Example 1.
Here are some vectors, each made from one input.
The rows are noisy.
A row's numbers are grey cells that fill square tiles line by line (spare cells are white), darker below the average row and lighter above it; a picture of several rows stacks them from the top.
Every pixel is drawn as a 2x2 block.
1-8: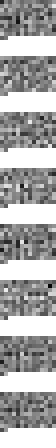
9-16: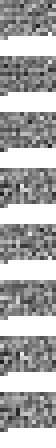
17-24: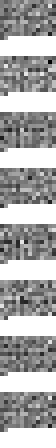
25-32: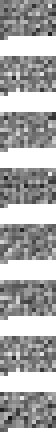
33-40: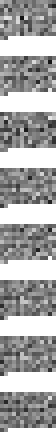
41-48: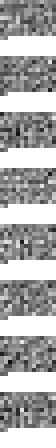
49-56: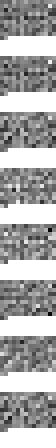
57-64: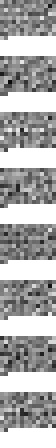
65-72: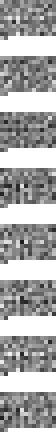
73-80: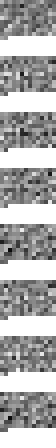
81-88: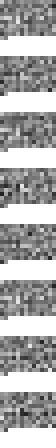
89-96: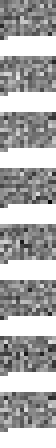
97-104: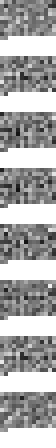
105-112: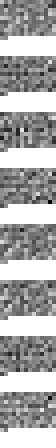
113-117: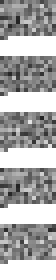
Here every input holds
five true/false values.
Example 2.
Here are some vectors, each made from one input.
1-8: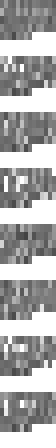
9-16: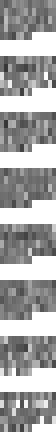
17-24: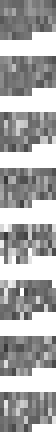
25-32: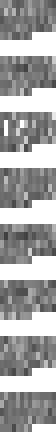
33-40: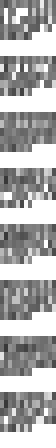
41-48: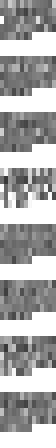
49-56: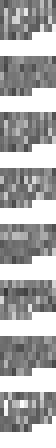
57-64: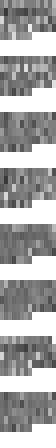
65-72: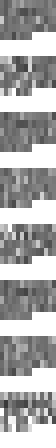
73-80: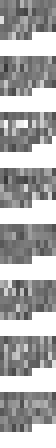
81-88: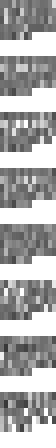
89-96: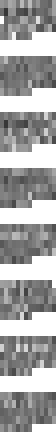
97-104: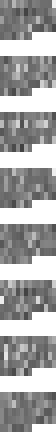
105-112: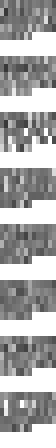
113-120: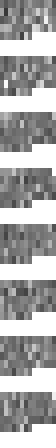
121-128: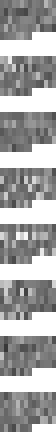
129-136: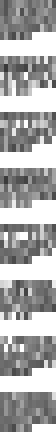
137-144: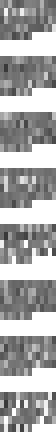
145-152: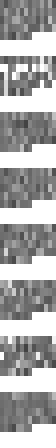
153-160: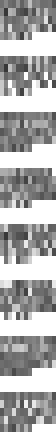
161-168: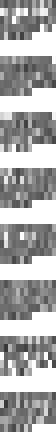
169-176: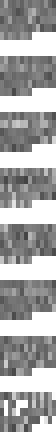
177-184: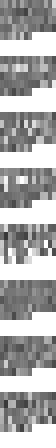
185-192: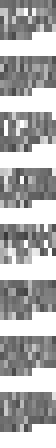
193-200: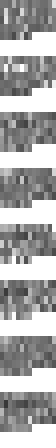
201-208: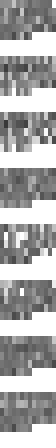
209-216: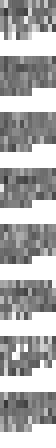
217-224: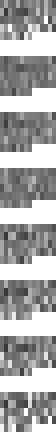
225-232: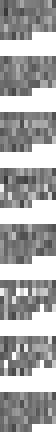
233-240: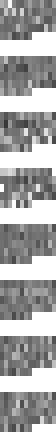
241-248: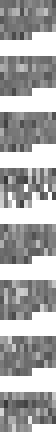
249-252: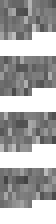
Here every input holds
three true/false values.
